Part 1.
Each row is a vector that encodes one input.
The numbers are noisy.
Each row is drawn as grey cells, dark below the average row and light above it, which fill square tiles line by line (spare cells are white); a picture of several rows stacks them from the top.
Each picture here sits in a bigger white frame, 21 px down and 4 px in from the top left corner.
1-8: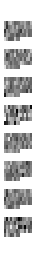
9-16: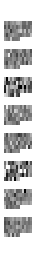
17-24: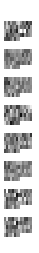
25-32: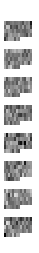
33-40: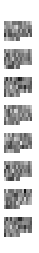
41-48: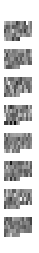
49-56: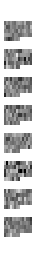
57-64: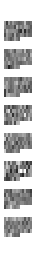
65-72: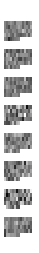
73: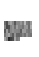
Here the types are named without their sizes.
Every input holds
a label, together with either a fixed value, or four true/false values.
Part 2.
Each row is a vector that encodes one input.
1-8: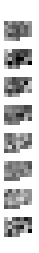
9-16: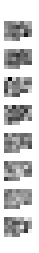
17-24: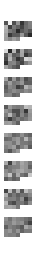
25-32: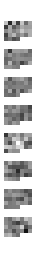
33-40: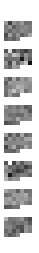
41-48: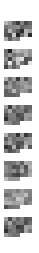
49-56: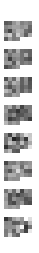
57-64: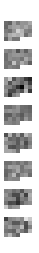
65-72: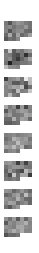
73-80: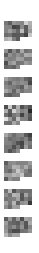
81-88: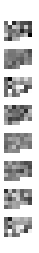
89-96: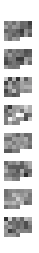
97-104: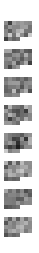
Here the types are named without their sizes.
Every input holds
either a node of a tree, or four true/false values.
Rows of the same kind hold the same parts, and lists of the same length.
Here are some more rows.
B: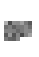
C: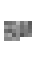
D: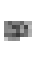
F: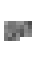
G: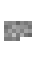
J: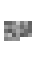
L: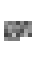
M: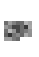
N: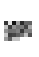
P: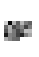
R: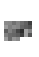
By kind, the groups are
B, C, F, G, J, L, P, R
D, M, N

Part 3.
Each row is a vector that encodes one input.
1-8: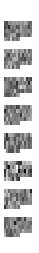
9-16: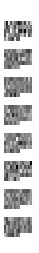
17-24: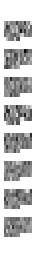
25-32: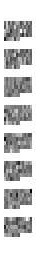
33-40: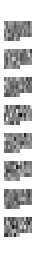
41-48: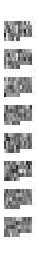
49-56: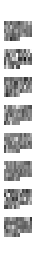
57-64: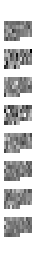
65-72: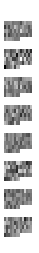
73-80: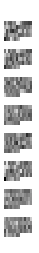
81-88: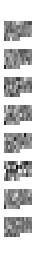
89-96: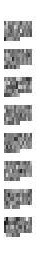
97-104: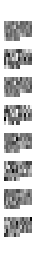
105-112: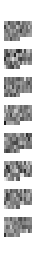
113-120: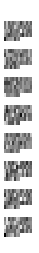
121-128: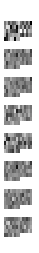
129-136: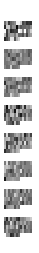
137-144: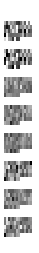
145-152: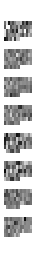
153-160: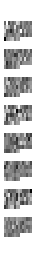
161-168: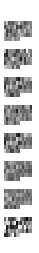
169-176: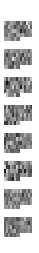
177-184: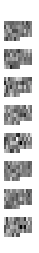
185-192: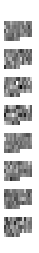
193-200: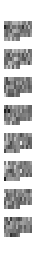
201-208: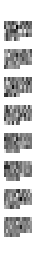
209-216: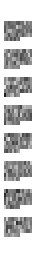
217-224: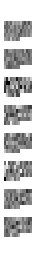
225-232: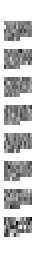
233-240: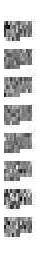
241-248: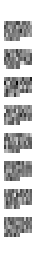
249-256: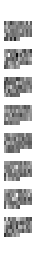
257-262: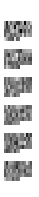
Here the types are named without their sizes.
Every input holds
a label and five true/false values.
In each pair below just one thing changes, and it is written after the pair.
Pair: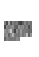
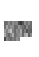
one of the five true/false values
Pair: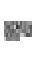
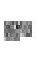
one of the five true/false values
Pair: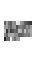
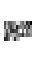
one of the five true/false values
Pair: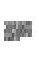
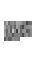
one of the five true/false values
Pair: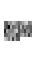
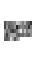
one of the five true/false values
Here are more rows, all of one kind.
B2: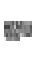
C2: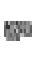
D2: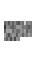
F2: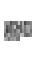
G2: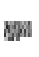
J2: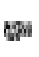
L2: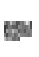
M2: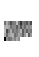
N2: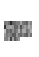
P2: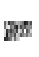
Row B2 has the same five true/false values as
D2, J2 and L2.
